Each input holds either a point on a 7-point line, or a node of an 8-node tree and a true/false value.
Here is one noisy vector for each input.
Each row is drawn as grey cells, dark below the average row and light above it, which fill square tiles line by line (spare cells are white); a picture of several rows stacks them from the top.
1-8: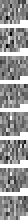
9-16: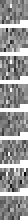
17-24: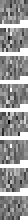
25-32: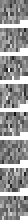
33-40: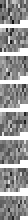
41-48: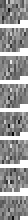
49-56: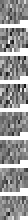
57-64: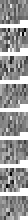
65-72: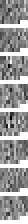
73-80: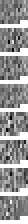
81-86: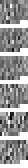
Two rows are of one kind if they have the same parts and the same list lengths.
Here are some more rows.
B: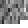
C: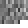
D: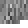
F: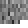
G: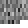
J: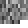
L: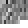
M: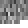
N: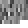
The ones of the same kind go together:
B, C, D, F, G, J
L, M, N

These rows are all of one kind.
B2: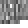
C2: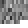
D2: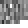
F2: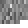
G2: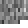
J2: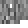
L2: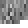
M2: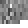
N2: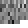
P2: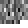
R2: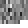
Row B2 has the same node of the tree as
G2 and J2.
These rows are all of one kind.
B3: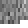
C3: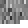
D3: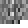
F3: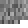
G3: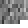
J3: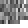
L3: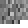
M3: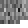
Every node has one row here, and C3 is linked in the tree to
D3, J3 and L3.
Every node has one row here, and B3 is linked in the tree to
F3 and L3.
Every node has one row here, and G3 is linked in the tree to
L3 and M3.
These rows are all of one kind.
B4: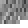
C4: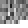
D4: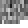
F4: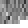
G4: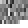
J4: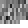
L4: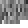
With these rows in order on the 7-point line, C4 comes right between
F4 and J4.
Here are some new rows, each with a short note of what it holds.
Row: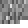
a node of an 8-node tree and a true/false value
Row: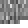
a node of an 8-node tree and a true/false value
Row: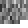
a node of an 8-node tree and a true/false value
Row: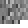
a node of an 8-node tree and a true/false value
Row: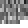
a point on a 7-point line
